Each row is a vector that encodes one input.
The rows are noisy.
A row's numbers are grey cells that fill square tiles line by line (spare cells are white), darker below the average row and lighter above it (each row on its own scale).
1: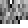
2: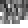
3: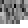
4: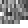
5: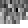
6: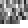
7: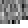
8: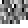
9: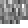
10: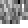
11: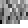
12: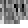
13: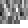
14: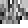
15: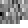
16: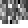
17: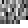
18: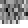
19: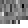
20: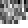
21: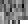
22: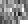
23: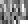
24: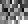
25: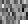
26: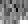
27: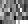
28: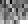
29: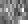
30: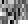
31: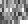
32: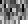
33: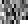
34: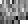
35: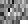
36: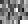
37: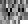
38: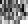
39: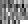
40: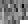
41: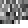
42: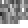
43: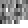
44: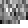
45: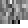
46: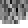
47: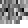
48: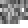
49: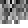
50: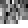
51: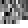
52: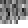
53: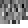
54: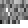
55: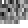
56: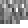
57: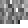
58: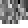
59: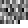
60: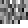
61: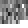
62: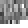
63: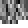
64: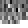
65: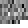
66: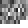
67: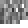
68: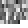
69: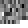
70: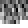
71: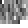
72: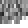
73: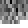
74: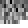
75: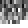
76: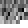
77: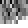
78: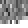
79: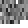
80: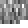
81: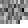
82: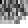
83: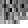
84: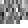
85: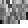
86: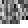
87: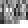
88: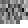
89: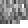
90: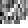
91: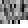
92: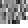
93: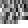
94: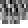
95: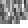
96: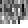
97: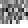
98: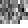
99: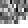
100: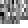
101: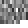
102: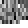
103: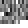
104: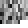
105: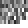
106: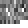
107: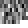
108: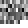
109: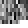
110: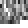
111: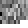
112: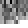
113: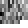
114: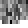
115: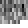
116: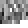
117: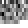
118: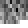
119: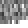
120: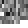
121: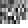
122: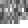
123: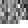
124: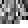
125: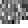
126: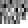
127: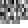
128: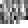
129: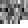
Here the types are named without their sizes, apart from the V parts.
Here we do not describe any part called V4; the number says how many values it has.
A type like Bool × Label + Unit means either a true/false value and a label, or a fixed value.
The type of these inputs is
Line × V4 + Tree.
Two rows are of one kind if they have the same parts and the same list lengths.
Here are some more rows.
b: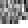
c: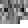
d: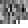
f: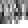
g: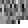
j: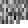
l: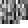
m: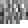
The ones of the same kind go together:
b, f, m
c, d, g, j, l

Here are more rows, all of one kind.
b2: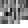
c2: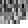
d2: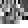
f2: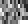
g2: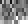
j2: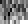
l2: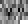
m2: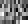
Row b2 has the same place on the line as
d2 and l2.
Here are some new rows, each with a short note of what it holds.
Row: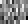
a node of a tree
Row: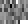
a point on a line and a value of V4
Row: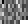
a point on a line and a value of V4
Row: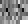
a point on a line and a value of V4
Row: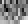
a point on a line and a value of V4
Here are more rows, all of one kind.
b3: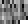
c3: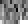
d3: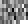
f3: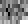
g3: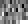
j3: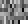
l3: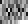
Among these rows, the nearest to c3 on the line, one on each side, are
d3 and f3.
